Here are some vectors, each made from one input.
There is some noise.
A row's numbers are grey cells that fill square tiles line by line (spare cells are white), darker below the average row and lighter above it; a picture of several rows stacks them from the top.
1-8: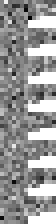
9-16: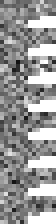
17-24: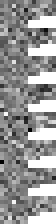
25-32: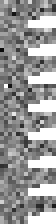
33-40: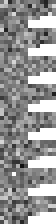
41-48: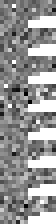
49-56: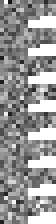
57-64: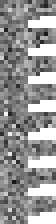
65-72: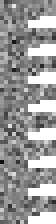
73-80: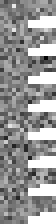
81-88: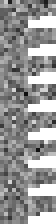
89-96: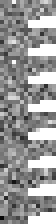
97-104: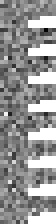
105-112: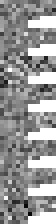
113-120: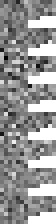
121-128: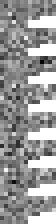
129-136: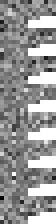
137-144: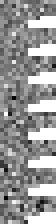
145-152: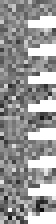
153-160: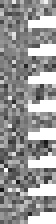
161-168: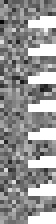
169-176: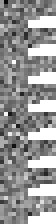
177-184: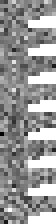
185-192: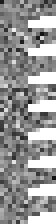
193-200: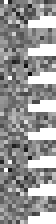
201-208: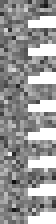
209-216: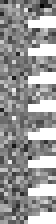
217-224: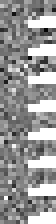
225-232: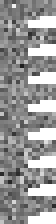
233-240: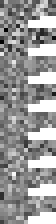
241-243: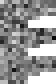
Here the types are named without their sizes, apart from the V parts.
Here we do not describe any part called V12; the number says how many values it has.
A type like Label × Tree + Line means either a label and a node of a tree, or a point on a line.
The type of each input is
Bool × Line + Label × List(V12).
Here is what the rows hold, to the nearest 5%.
About 85% of them hold a label, together with a list of values of V12. The rest hold a point on a line and a true/false value.
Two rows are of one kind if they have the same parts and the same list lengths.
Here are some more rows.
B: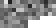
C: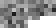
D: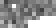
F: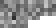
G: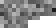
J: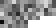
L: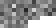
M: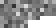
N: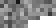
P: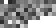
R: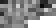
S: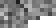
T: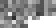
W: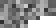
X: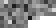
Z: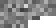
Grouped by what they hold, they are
B, P, X
C, G, M
D, F, N, R, S, T, Z
J, L, W

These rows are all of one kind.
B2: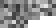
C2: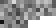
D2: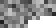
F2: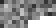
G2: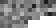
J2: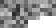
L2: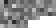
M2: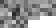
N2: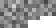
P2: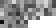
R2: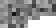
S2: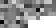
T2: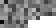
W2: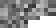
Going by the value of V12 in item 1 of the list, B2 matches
G2, N2, P2 and R2.
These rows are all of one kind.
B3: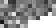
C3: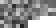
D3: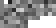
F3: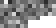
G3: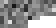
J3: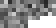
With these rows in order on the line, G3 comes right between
B3 and F3.
